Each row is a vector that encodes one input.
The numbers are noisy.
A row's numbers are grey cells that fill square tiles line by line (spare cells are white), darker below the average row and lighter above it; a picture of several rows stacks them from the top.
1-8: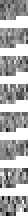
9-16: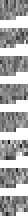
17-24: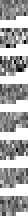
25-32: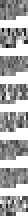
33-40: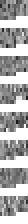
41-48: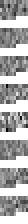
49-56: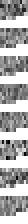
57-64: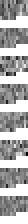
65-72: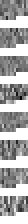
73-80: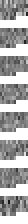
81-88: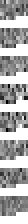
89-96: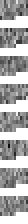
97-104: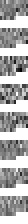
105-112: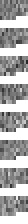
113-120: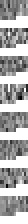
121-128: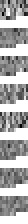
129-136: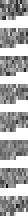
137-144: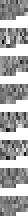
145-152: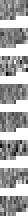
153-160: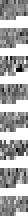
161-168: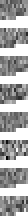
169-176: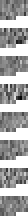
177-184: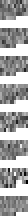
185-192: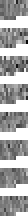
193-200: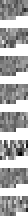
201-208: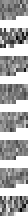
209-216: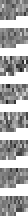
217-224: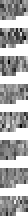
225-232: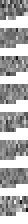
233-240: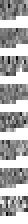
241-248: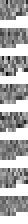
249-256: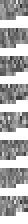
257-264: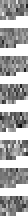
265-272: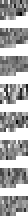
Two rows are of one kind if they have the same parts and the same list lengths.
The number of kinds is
3.
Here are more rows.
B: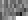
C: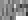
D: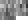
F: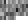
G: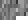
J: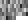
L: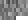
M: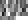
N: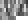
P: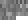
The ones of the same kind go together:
B, G, L, P
C, D, F, J, N
M

